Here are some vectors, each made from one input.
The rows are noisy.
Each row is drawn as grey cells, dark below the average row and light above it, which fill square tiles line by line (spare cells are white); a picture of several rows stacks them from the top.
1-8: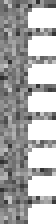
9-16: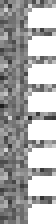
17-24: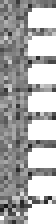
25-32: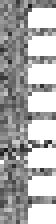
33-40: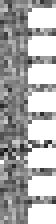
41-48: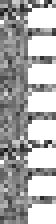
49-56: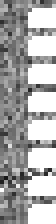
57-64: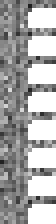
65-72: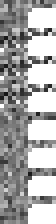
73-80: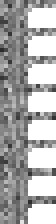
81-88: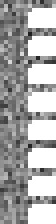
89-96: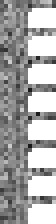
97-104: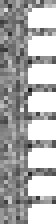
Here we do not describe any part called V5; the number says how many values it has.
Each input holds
a list of up to two items, each a true/false value and a value of V5.
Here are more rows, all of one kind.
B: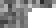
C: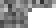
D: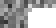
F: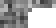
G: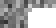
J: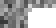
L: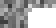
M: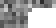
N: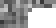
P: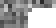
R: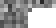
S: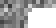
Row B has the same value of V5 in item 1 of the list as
D, G, J and L.
